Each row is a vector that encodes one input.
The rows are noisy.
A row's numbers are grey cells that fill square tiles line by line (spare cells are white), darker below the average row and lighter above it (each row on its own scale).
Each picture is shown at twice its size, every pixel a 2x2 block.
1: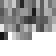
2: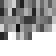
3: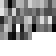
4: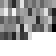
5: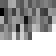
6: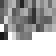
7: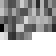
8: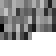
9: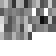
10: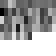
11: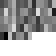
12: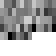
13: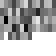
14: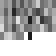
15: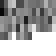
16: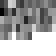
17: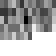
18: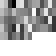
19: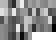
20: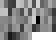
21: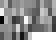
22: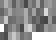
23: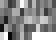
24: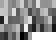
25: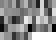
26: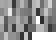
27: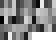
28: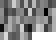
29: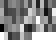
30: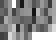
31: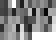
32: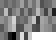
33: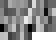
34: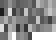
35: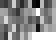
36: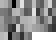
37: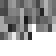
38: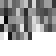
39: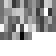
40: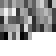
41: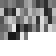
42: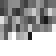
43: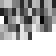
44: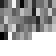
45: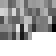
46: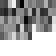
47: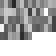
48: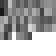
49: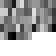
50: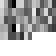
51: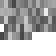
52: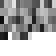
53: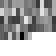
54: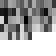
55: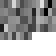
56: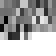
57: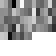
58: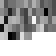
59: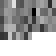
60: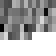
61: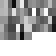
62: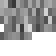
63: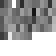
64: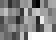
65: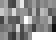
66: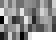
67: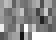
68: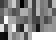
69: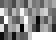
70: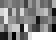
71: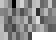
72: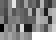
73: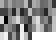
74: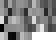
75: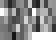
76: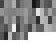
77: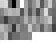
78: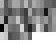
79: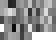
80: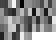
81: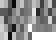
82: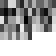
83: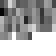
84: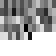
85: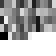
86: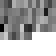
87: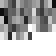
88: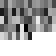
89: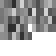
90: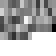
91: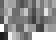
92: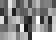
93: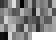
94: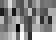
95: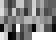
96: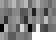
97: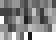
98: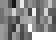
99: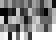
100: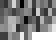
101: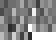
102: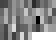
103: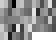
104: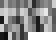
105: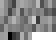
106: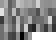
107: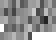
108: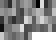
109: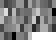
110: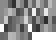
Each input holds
either a point on a 5-point line and a true/false value, or a point on a 6-point line.
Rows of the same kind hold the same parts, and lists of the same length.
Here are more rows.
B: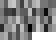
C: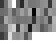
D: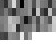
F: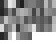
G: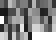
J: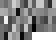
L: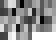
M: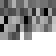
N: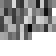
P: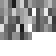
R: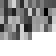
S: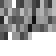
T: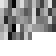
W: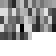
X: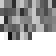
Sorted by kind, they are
B, C, D, J, M, N, R, S, W
F, G, L, P, T, X

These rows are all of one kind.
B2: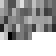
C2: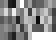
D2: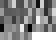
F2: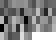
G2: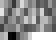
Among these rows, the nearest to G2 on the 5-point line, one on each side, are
C2 and D2.
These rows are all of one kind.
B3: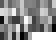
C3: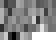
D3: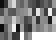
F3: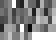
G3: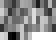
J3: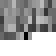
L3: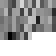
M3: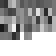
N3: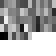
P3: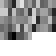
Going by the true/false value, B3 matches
F3 and J3.
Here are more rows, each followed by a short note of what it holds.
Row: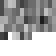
a point on a 6-point line
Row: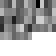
a point on a 5-point line and a true/false value
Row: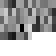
a point on a 5-point line and a true/false value
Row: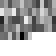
a point on a 5-point line and a true/false value
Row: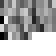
a point on a 5-point line and a true/false value
